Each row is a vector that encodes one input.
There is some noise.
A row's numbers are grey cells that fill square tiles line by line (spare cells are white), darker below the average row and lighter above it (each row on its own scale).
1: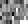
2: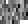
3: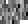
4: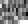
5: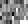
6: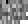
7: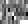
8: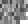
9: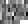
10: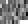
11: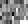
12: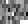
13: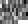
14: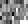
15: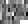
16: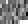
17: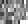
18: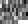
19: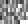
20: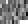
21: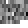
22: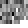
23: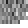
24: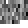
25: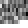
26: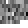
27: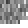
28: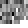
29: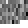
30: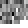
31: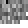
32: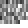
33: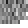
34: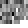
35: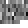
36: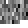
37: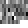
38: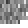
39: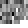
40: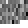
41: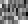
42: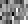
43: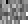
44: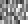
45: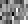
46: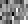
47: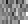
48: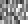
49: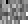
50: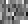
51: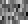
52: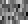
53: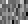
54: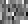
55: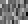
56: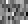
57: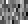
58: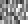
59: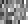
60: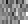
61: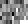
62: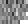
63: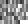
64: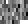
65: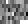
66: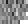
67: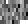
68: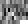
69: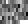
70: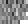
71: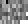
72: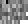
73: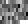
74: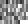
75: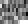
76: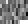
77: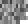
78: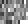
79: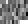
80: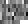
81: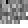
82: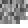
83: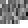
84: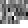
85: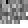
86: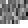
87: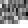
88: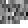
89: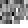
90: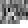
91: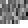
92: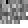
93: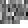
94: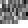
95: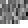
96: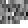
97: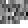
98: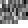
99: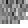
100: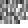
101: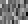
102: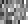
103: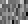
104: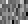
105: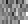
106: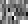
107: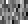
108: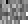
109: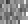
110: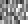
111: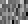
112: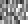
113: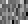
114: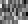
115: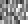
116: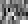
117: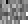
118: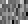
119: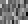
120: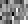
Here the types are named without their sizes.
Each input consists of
either a label, or a point on a line.
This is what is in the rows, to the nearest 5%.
About 45% of them hold a label. The rest hold a point on a line.
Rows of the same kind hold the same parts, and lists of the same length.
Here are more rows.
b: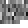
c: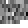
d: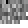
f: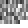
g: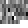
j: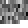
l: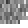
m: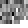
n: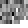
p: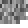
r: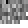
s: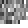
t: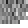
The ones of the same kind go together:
b, c, g, j
d, f, l, m, n, p, r, s, t

